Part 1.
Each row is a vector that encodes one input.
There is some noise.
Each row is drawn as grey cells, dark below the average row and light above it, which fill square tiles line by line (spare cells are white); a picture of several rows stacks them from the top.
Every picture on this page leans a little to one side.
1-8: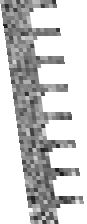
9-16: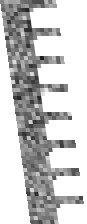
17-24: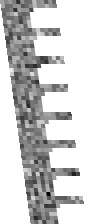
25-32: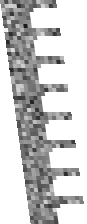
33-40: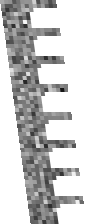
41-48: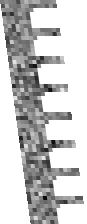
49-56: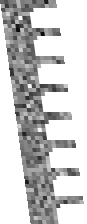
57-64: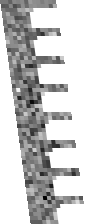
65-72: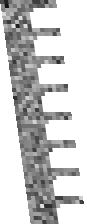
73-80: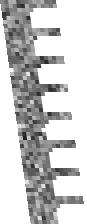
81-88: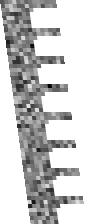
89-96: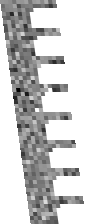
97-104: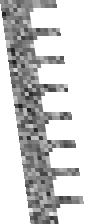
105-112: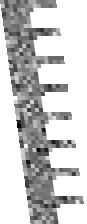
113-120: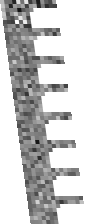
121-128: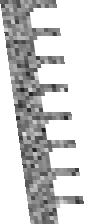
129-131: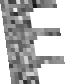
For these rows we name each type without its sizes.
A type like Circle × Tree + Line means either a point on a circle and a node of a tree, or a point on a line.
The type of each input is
Circle × Label + Line.
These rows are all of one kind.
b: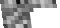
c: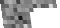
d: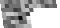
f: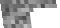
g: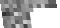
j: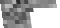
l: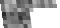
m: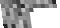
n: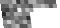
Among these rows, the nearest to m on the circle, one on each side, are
d and g.
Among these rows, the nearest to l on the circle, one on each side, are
c and j.
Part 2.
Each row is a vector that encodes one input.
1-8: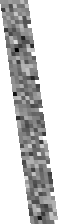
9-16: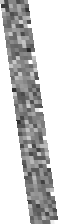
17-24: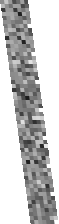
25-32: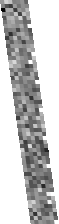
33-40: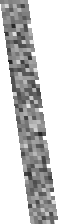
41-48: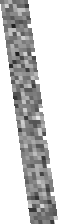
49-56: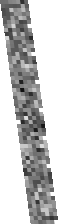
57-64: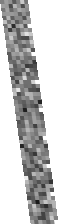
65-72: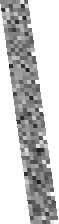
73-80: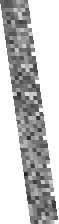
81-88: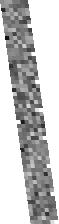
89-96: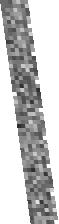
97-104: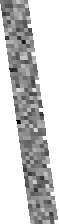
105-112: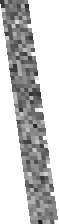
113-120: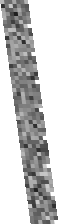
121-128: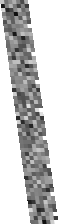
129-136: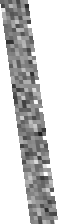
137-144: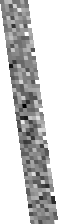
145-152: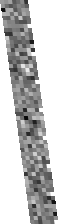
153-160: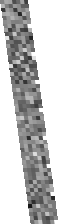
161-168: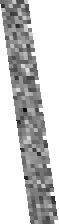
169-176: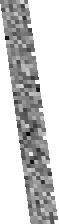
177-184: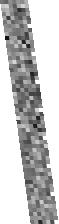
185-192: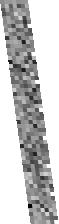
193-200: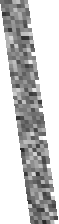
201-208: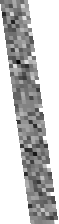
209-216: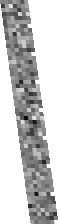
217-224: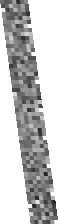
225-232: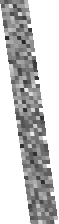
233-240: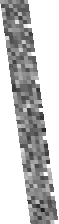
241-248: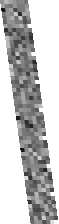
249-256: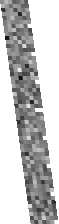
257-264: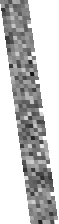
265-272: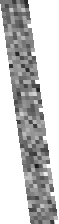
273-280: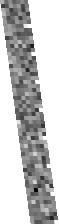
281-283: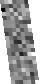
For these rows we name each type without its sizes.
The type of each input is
Bool × Bool × Bool × Bool + Circle + Line.
